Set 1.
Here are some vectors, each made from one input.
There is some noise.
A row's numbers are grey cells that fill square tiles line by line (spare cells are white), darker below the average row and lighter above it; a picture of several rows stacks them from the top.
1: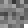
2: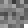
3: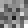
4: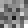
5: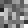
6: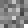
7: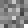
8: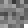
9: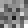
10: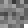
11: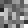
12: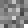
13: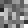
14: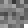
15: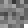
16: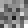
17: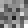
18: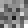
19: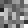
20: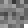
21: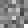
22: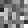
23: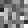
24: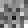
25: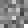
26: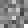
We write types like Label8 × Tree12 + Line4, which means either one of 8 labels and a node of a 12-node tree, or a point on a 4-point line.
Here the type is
Line4.
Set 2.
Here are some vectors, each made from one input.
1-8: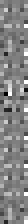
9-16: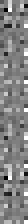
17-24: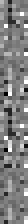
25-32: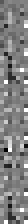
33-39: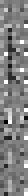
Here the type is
Line4.
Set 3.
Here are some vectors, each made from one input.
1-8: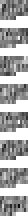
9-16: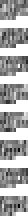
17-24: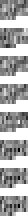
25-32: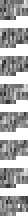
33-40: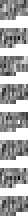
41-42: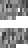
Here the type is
Line5.
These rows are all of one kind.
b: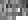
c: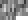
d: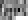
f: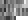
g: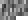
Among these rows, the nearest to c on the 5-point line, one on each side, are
b and d.
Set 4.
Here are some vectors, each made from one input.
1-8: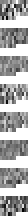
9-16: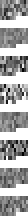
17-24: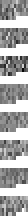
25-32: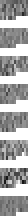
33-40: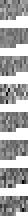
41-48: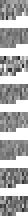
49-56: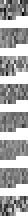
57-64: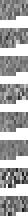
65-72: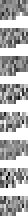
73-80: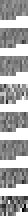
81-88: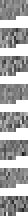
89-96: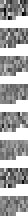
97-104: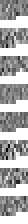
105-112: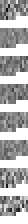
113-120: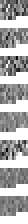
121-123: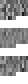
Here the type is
Bool × Bool × Bool + Unit.
